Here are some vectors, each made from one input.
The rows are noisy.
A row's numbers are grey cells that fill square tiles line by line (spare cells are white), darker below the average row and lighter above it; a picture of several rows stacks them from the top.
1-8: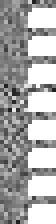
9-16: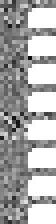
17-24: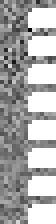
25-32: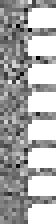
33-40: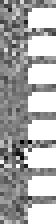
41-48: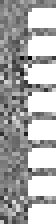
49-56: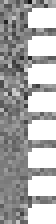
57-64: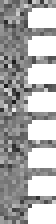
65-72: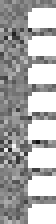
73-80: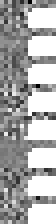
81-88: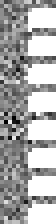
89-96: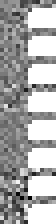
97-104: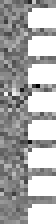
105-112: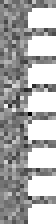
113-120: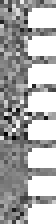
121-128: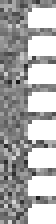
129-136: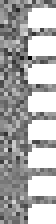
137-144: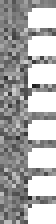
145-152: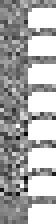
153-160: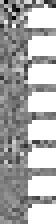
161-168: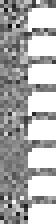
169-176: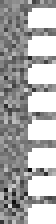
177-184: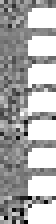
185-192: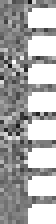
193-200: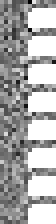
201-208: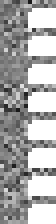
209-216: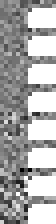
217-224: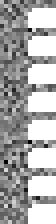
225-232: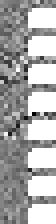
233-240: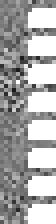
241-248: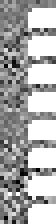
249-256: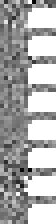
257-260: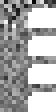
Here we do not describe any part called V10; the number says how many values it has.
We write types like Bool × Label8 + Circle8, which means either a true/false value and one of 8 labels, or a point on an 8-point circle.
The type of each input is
Bool × Bool × Bool × Bool × List2(V10) + Circle9.
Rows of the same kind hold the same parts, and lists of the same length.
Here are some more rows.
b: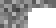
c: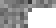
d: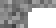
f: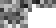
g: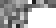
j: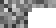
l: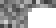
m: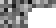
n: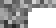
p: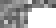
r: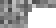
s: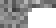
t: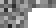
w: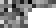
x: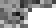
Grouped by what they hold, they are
b, c, f, r
d, j, l, n
g, m, t, w, x
p, s

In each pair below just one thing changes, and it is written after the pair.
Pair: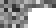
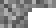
the value of V10 in item 2 of the list
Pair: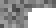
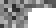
one of the four true/false values
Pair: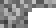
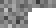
one of the four true/false values
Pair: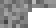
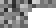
the value of V10 in item 2 of the list
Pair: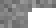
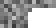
the value of V10 in item 2 of the list
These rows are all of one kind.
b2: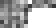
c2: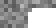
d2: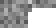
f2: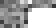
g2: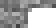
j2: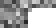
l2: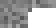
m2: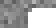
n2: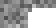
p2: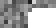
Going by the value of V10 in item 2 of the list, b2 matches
g2, j2 and n2.
